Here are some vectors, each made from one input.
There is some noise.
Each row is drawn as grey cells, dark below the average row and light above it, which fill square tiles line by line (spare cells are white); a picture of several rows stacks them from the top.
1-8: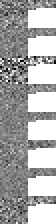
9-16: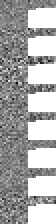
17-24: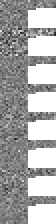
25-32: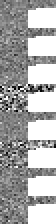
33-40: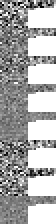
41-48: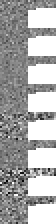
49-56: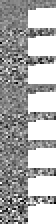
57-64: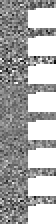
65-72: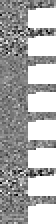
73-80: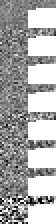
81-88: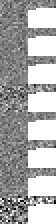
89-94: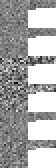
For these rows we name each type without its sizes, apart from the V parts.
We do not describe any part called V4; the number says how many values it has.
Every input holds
a point on a line, together with either a point on a line, or a value of V4.
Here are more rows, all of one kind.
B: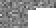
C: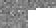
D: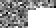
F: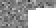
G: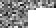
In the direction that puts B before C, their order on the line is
D, B, G, C, F.
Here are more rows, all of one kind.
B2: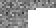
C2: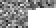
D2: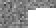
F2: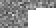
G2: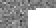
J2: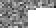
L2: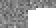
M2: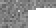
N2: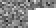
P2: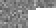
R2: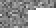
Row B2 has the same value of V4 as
C2, G2 and R2.
